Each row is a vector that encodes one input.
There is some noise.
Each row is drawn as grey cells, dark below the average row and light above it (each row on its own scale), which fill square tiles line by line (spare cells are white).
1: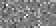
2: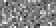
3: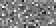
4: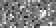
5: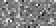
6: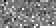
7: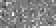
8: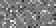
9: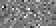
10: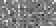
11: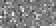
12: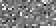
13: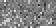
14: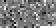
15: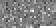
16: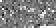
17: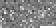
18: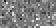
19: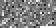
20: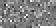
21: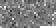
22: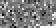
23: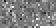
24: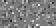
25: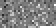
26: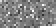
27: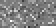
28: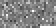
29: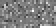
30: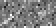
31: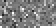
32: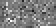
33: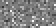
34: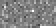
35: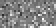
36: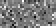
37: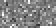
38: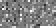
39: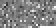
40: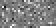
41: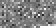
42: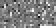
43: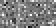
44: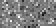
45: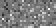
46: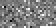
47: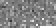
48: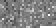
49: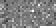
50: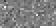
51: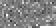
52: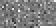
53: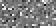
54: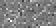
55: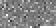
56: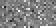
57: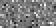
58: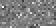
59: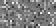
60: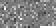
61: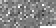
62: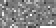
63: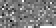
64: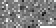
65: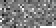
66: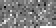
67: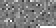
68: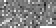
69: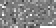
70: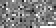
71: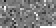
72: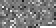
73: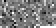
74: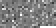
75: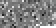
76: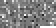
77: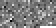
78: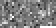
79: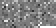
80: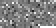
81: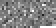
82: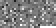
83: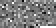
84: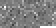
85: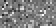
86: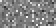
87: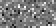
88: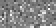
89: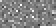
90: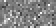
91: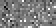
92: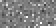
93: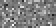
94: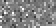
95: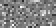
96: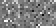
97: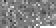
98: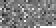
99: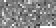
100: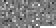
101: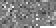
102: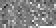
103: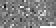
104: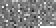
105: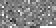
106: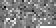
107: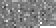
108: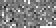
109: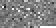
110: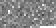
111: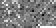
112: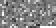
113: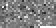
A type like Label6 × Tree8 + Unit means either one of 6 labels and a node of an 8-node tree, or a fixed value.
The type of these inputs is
(Label6 + Line4) × Line6.
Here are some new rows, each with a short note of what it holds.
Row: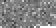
one of 6 labels and a point on a 6-point line
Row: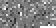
one of 6 labels and a point on a 6-point line
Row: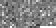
a point on a 4-point line and a point on a 6-point line
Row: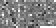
a point on a 4-point line and a point on a 6-point line
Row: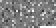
one of 6 labels and a point on a 6-point line
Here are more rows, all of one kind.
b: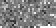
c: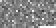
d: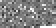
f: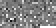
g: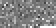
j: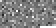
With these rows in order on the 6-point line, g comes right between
c and f.
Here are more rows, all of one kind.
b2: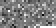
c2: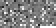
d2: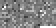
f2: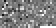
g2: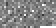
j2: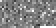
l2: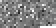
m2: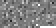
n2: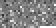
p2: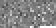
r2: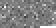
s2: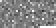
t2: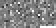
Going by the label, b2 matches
g2, n2 and p2.
